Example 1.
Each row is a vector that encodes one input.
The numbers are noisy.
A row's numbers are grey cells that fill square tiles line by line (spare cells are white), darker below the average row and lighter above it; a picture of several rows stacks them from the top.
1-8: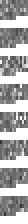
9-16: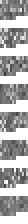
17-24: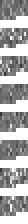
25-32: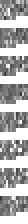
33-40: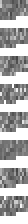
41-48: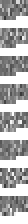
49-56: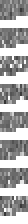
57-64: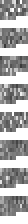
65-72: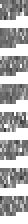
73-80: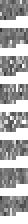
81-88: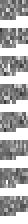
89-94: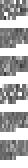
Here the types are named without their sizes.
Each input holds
a point on a line, together with either a fixed value, or three true/false values.
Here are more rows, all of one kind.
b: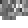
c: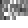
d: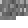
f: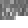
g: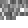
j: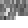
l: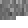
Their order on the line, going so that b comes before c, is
b, g, f, c, j, l, d.
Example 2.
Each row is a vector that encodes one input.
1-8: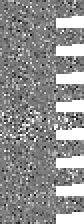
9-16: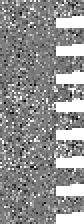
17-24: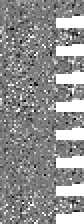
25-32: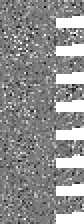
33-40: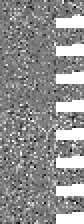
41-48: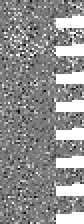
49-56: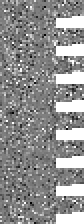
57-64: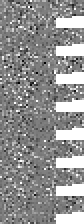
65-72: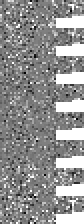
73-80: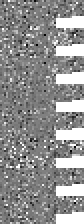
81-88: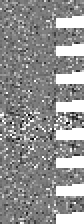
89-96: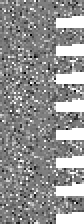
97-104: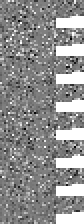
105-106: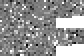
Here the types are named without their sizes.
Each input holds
a label and a point on a line.
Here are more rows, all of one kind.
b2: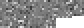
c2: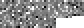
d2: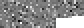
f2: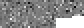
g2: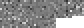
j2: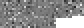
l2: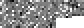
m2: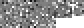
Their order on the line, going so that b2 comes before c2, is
l2, f2, j2, b2, g2, m2, c2, d2.
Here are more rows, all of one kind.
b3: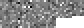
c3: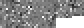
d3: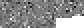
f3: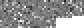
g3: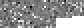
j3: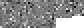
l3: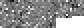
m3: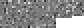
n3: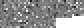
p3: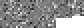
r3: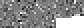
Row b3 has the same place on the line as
c3, d3 and j3.
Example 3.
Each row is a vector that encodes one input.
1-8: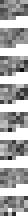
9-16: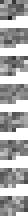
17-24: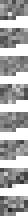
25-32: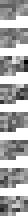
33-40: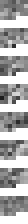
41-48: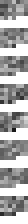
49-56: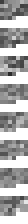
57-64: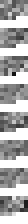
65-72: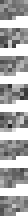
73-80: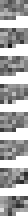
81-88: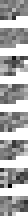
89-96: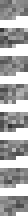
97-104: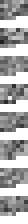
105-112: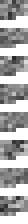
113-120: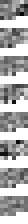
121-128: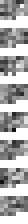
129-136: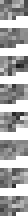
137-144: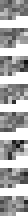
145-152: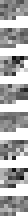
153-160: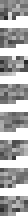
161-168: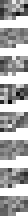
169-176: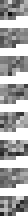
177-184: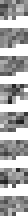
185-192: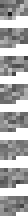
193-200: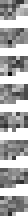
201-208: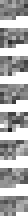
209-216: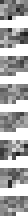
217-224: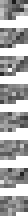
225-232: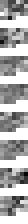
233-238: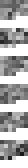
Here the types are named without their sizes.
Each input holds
either a point on a line, or three true/false values.
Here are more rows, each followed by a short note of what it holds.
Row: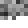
three true/false values
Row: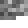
a point on a line
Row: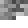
three true/false values
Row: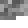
a point on a line
